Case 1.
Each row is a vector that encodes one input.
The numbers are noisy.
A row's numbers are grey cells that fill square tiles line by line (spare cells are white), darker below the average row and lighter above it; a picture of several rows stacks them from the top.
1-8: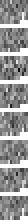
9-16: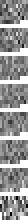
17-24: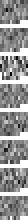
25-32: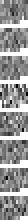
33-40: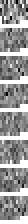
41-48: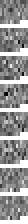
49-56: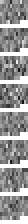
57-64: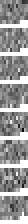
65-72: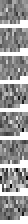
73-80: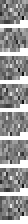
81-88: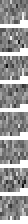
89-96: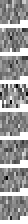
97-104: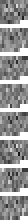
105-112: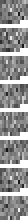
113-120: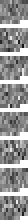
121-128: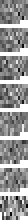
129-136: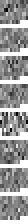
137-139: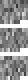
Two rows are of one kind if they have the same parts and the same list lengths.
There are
4 kinds of row.
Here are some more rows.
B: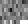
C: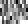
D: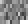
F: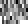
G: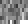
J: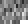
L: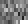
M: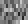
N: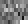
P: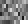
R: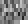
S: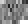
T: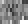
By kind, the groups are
B, G, J, S, T
C, F
D
L, M, N, P, R

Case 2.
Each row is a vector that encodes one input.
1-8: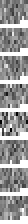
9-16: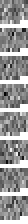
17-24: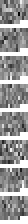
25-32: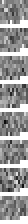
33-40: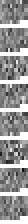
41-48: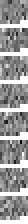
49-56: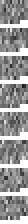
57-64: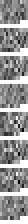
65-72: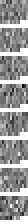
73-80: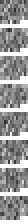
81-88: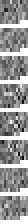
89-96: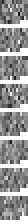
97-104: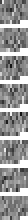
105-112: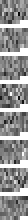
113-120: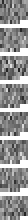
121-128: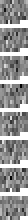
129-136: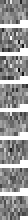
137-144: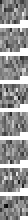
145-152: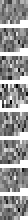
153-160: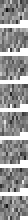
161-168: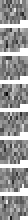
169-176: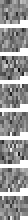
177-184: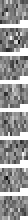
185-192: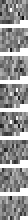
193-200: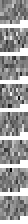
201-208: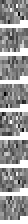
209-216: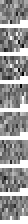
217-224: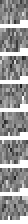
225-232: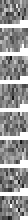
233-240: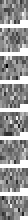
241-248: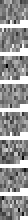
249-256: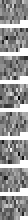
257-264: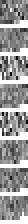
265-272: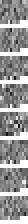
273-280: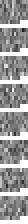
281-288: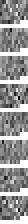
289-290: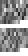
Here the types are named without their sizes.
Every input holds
a list of points on a circle.
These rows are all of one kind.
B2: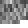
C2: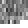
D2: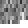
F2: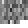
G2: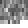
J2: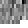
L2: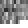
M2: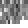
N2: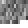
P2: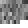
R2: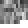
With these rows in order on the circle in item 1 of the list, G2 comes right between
B2 and P2.
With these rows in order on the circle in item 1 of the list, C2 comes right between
J2 and M2.
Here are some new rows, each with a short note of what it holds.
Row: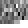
a list of one item
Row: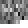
a list of one item
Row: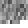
a list of two items
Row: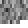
a list of two items
